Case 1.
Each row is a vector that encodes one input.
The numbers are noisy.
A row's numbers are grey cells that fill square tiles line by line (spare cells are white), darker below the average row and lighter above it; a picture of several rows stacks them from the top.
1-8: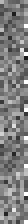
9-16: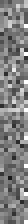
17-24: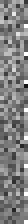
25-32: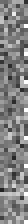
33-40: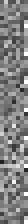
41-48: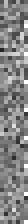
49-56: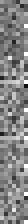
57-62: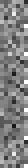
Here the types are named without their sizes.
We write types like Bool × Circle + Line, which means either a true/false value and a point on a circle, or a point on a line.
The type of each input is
Tree.
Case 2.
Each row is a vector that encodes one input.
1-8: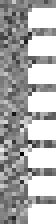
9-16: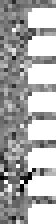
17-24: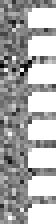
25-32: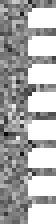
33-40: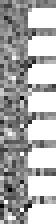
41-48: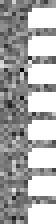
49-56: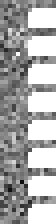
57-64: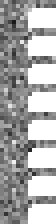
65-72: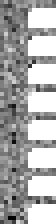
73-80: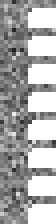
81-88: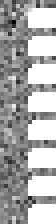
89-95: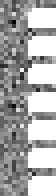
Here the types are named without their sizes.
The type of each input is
Bool × Bool × Bool + Unit.
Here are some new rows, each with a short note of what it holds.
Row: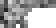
a fixed value
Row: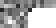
three true/false values
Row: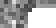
three true/false values
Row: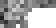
a fixed value
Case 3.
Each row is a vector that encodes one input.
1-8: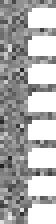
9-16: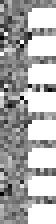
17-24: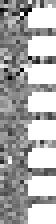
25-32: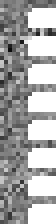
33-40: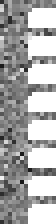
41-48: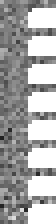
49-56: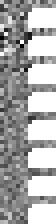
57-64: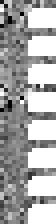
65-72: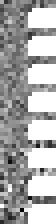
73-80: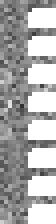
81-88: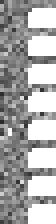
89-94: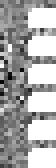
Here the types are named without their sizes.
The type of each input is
Line.
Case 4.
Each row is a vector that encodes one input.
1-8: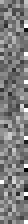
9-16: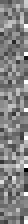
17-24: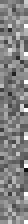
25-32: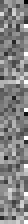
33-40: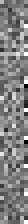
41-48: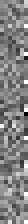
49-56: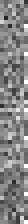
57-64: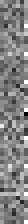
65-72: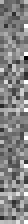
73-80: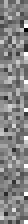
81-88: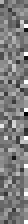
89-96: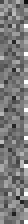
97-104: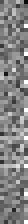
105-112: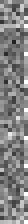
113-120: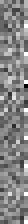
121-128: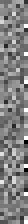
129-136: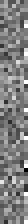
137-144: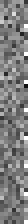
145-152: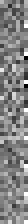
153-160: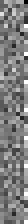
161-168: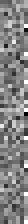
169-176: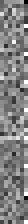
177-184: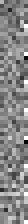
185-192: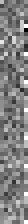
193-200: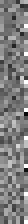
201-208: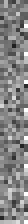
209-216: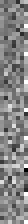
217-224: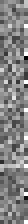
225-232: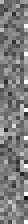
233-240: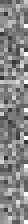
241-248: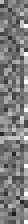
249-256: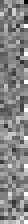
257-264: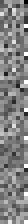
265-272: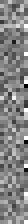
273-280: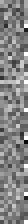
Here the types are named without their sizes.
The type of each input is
Tree.
